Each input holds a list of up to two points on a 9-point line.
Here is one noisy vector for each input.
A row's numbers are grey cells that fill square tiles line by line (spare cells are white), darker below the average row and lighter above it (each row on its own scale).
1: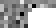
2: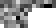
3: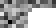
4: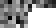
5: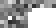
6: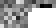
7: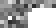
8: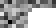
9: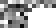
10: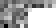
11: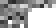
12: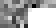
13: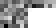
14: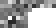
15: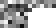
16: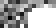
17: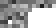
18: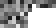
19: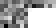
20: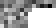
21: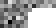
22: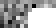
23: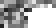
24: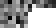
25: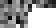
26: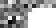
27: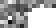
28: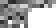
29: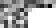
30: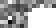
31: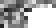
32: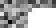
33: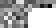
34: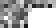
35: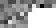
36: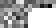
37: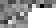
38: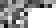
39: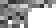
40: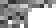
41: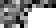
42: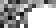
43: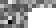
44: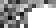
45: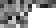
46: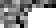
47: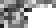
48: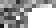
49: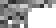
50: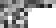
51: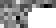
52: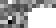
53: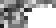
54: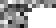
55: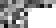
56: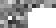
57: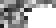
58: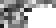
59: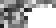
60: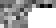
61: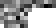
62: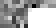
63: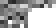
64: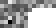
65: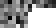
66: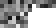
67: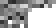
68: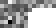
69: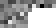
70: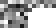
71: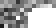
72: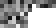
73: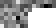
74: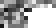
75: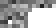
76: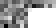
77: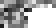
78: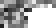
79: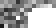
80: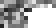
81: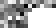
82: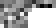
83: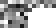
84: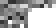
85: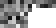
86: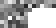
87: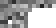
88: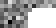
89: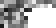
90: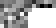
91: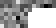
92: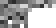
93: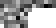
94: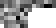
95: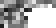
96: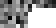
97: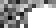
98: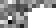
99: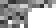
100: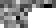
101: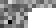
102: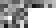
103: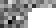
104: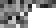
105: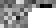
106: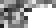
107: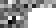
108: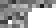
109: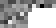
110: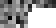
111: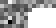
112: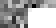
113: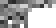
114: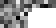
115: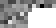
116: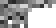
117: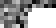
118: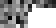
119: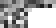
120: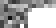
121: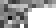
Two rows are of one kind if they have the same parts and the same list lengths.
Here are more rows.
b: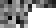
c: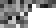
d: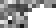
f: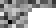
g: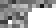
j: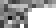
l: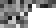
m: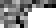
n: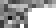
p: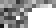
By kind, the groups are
b, c, g, j, l, n, p
d, m
f

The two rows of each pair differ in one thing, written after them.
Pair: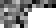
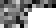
the place on the 9-point line in item 2 of the list
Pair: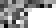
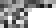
the place on the 9-point line in item 2 of the list
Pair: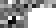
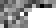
the place on the 9-point line in item 1 of the list
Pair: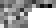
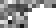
the place on the 9-point line in item 1 of the list
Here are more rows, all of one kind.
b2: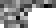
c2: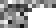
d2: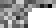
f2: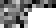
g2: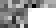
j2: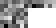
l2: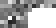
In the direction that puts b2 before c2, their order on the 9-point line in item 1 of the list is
f2, b2, d2, j2, g2, l2, c2.
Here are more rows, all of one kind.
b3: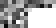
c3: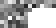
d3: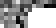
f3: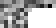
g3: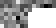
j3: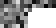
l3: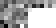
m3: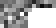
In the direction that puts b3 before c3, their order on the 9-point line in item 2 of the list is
l3, j3, b3, m3, f3, c3, d3, g3.
